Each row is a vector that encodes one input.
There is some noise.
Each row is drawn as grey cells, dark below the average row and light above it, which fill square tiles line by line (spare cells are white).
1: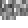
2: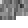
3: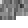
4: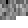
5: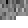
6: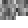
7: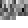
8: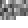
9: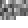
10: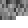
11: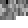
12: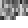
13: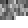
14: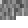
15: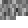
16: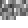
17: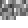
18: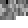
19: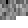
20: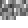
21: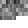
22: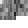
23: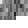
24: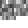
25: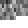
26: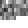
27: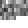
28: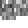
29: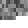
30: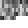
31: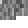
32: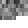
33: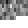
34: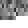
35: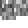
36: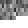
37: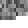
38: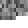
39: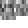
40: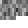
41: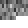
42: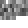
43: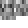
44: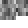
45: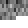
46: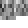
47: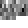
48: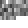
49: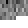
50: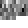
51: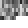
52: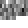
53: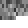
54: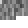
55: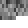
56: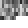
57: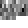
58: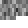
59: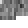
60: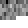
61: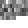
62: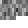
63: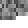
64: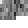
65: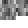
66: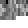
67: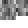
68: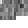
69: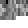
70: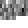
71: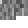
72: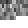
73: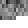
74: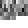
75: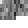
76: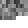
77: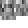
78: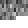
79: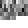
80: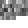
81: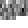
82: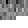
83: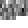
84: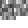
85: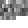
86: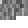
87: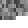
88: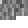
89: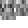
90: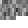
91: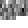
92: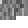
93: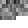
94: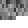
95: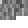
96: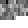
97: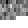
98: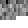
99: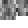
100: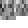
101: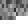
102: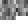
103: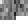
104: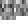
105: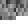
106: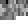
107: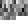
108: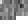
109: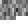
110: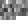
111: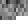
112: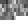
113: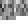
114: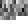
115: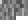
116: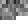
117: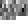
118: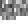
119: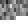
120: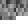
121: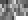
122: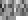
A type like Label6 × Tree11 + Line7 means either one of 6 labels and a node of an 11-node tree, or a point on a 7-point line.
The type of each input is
Line9 + List2(Line5).
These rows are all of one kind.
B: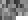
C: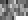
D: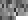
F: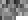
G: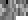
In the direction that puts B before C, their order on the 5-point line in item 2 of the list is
G, F, B, C, D.
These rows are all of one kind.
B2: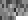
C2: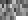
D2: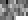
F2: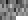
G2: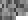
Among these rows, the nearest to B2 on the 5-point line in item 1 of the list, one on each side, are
F2 and G2.
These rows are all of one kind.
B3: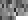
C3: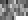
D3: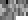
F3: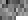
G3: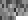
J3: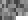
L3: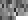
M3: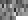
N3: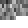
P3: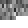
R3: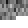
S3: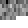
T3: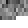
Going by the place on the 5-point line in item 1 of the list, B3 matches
F3, G3, L3 and T3.
